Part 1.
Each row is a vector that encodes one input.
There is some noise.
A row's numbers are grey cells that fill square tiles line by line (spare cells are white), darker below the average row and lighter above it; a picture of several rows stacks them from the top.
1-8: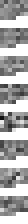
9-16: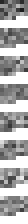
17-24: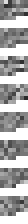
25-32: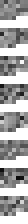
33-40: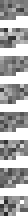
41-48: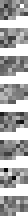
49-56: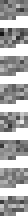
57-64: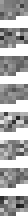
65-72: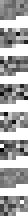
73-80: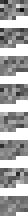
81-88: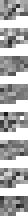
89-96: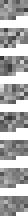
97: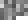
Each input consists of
either a point on a 6-point circle, or four true/false values.
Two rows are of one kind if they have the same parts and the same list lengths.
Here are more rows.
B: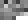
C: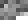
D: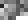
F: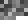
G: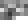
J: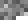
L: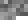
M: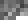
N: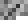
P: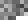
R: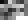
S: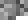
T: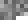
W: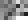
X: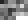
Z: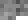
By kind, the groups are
B, C, D, F, J, L, M, P, S, T, Z
G, N, R, W, X

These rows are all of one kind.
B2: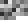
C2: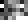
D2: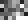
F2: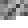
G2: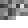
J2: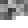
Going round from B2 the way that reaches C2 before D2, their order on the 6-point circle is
B2, J2, C2, G2, D2, F2.
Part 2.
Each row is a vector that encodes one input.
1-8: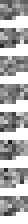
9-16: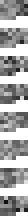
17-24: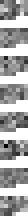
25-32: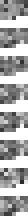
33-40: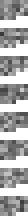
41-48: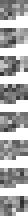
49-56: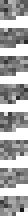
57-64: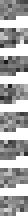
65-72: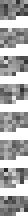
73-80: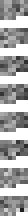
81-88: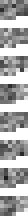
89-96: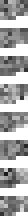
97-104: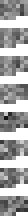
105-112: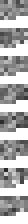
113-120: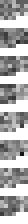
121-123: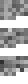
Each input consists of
a point on an 11-point line, together with either a fixed value, or four true/false values.
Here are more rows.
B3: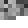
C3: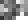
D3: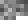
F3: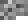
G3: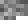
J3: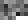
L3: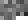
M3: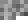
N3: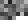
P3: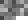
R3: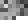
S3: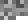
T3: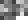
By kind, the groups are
B3, D3, G3, J3, L3, N3, R3
C3, F3, M3, P3, S3, T3

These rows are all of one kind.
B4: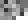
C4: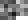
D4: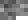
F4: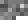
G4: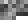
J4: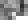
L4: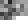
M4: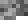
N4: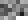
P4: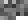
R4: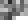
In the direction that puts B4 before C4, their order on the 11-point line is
J4, B4, N4, G4, M4, F4, P4, D4, L4, C4, R4.
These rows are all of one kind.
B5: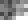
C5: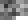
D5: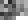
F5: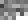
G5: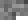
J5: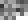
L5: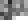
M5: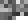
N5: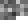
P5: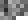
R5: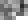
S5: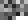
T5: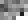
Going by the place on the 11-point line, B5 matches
C5 and L5.
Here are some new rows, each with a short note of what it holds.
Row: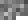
a point on an 11-point line and four true/false values
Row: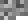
a point on an 11-point line
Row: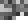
a point on an 11-point line and four true/false values
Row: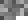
a point on an 11-point line
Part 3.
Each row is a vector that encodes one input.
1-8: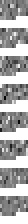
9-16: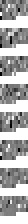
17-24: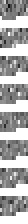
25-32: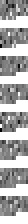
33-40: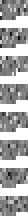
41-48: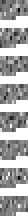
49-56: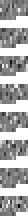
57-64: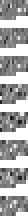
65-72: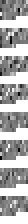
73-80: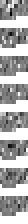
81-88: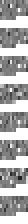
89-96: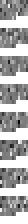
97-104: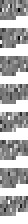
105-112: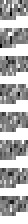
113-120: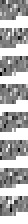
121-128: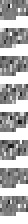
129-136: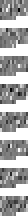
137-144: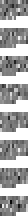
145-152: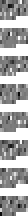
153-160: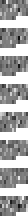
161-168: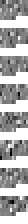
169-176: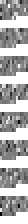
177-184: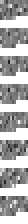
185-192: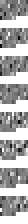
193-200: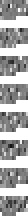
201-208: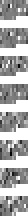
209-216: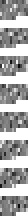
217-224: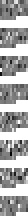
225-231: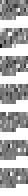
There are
2 kinds of row.
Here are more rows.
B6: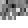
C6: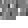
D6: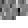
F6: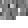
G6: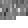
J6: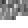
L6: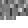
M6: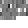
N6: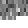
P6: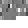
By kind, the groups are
B6, D6, L6, N6
C6, F6, G6, J6, M6, P6

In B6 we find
a point on an 11-point line and four true/false values.
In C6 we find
a point on an 11-point line.
